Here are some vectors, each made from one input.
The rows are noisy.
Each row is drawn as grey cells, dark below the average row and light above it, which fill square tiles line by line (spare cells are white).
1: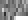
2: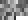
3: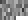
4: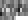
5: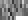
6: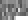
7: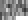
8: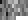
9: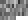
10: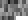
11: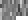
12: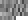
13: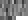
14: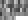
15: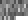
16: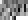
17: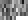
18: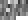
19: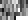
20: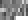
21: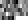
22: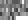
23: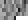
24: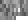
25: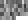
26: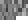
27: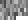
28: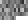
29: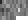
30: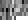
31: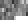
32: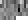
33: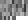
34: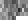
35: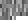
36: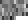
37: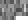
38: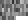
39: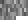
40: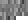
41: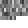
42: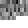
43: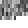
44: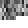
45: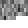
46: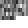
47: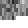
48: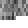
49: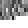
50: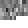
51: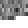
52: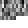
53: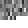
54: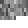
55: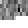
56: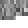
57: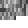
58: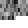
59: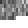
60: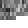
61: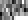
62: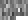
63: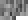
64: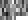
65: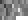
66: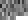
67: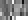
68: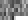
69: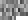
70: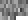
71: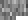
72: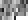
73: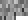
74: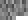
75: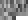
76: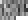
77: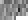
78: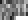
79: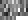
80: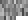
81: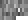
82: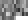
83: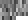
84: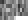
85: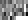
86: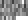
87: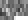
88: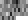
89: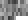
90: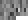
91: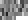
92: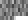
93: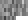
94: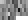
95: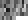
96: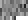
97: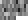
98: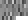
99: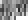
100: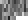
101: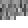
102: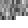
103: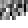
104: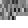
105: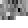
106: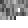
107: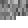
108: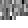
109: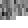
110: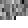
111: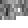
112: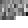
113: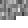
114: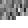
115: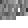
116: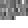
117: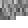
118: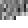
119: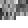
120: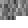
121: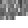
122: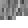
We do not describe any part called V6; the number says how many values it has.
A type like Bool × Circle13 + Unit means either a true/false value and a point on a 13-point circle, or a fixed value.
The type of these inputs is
(Line5 + Line7) × V6.
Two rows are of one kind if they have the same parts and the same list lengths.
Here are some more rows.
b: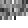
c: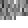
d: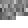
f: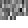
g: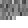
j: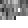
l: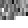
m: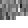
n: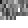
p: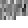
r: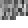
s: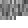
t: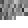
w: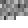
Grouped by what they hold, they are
b, f, g, r, s
c, d, j, l, m, n, p, t, w

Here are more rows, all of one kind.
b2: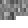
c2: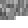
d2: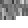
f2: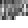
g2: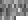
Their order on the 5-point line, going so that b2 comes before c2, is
b2, g2, d2, f2, c2.
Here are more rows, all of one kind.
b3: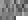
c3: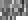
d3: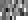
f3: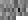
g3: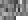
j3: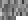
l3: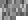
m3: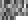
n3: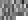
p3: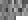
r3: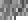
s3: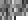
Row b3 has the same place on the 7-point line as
c3, f3, j3 and n3.
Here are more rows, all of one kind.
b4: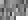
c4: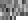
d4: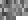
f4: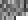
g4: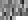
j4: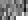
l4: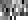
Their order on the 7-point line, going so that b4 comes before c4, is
b4, d4, g4, l4, c4, j4, f4.
